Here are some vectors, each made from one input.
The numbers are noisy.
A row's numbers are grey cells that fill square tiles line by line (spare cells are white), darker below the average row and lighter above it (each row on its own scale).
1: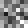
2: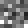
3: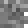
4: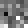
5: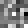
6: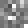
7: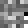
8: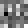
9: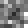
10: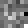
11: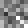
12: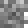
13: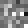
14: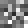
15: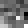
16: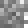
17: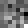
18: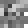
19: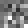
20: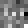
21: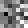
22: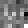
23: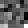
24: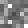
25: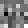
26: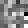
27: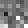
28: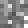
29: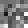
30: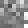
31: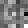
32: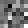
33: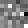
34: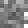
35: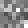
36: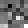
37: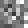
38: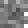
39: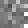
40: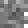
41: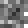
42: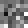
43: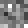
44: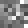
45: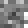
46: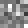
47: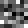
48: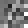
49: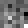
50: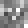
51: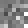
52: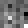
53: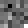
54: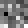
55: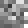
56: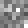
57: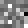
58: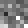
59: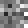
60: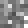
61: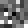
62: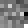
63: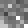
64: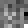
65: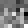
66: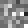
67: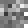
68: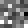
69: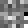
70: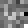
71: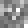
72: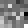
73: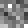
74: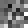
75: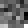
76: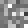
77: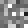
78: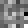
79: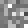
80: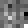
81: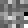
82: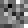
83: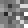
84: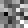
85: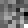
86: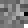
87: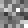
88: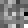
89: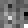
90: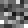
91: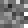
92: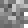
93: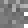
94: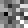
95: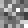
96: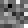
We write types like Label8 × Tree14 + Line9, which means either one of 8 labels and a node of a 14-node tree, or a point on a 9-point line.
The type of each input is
Tree7.
